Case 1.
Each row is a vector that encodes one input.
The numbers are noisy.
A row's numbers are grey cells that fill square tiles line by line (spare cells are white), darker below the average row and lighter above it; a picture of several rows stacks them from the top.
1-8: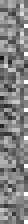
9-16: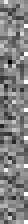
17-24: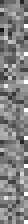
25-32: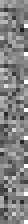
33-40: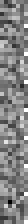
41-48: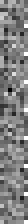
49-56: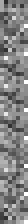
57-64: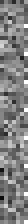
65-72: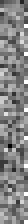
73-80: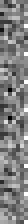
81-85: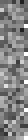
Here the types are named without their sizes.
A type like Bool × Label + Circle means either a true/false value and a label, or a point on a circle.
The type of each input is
Bool × Bool × Bool + Tree.
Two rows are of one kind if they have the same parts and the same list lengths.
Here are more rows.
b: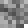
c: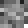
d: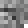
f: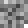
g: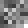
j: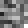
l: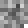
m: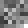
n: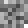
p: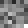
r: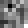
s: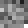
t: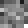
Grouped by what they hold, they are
b, d, f, l, n
c, g, j, m, p, r, s, t

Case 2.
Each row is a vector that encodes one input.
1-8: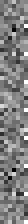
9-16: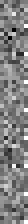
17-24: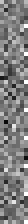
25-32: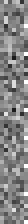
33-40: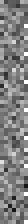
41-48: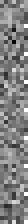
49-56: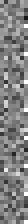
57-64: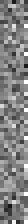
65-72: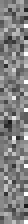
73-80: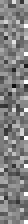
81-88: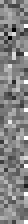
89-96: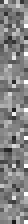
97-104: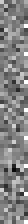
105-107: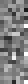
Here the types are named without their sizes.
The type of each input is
Bool × Bool × Bool × Tree.
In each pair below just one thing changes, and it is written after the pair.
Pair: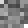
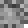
one of the three true/false values
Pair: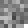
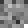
one of the three true/false values
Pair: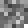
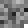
one of the three true/false values
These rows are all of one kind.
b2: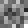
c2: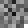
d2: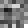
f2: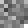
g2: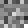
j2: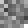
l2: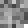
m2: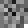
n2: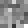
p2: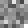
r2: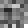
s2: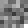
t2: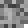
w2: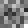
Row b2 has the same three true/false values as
c2, m2, s2 and w2.
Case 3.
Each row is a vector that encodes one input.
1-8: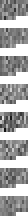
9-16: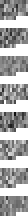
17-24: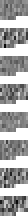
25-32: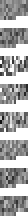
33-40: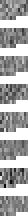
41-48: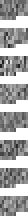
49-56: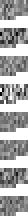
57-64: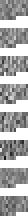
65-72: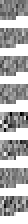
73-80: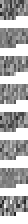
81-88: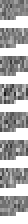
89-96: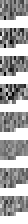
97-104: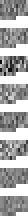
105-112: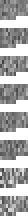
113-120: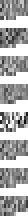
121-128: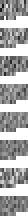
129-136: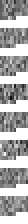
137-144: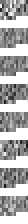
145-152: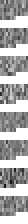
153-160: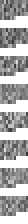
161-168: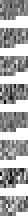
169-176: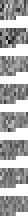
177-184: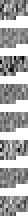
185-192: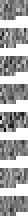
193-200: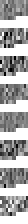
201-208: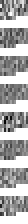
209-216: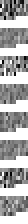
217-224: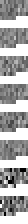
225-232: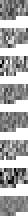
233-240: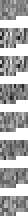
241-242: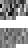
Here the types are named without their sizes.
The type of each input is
List(Line).
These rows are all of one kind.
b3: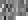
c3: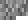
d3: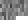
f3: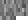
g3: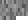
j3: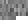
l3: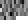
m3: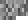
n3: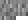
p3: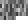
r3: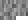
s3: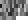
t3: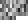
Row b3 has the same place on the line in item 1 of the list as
f3, m3 and t3.
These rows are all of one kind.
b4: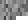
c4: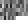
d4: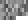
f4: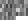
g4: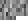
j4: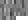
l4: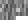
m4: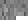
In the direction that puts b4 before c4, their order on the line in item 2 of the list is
b4, c4, d4, g4, j4, l4, m4, f4.
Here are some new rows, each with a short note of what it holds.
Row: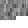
a list of two items
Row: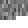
a list of one item
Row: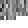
a list of one item
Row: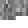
a list of two items
